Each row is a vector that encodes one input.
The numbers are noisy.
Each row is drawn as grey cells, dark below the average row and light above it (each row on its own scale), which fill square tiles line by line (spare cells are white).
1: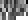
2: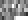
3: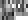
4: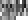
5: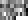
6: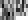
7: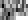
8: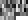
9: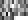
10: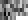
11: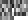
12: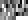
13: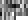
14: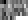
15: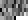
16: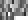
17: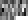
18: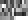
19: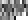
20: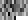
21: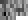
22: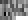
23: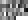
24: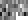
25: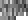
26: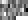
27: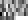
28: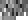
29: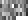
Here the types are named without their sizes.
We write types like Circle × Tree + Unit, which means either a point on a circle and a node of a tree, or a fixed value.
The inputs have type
Bool × Bool × Bool.
